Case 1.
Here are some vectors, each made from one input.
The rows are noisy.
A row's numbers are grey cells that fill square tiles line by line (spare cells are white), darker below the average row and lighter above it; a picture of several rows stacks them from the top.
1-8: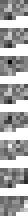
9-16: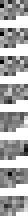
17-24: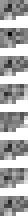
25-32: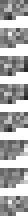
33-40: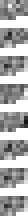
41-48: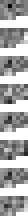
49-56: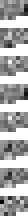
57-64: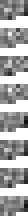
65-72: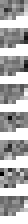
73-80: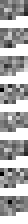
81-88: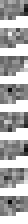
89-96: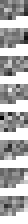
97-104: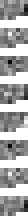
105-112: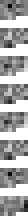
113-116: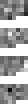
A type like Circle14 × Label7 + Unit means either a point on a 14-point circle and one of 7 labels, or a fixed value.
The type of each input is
Bool × Bool × Bool + Unit.
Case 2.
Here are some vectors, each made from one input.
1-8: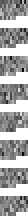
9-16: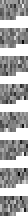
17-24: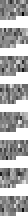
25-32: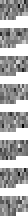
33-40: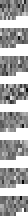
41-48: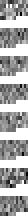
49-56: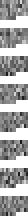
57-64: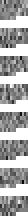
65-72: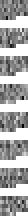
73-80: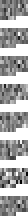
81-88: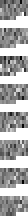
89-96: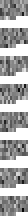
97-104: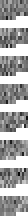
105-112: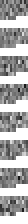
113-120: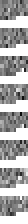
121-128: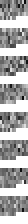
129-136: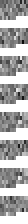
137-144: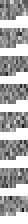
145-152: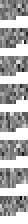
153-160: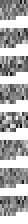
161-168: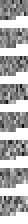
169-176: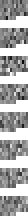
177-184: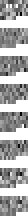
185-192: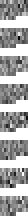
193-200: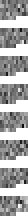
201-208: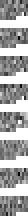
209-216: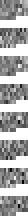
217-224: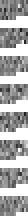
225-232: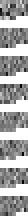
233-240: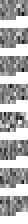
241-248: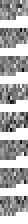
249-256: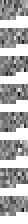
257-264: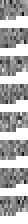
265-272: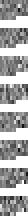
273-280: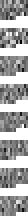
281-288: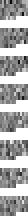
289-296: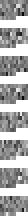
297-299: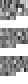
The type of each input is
Circle14 + Unit.
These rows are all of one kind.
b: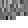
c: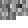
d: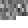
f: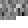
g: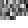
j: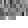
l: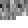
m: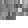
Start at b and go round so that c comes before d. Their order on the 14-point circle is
b, g, l, c, m, j, f, d.
